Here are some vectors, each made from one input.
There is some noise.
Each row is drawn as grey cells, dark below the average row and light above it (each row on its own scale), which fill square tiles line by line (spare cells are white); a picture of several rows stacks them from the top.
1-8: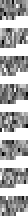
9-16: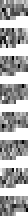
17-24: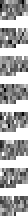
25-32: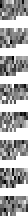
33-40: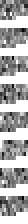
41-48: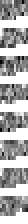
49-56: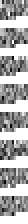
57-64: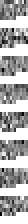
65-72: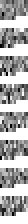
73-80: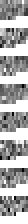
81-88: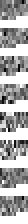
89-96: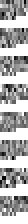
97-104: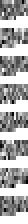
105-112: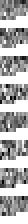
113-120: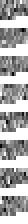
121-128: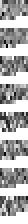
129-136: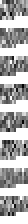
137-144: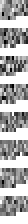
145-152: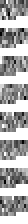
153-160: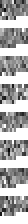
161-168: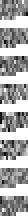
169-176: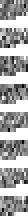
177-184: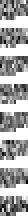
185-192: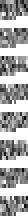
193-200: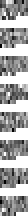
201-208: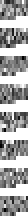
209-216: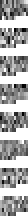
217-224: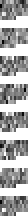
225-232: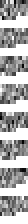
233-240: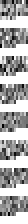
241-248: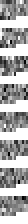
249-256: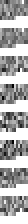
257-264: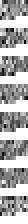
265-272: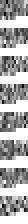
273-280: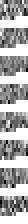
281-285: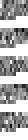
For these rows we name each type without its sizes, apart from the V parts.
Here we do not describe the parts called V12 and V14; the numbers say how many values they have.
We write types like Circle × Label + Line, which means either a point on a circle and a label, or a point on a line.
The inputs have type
(Bool × V12 + Line) × V14.
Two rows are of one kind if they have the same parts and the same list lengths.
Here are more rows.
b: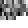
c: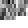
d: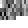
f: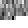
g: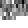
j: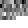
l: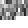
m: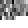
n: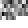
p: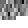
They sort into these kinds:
b, c, d, f, l, m, n
g, j, p

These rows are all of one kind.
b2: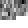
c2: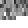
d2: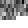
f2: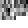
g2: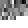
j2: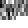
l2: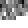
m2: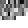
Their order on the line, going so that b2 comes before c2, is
f2, b2, m2, j2, d2, l2, c2, g2.
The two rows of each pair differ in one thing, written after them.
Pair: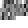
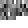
the value of V12
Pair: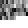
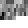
the true/false value
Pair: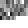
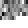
the true/false value
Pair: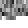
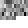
the true/false value
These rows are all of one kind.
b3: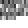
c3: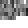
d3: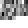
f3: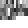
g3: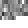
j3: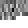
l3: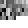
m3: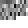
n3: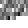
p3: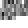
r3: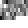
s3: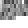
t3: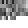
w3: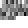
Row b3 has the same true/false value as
c3, g3, j3 and t3.
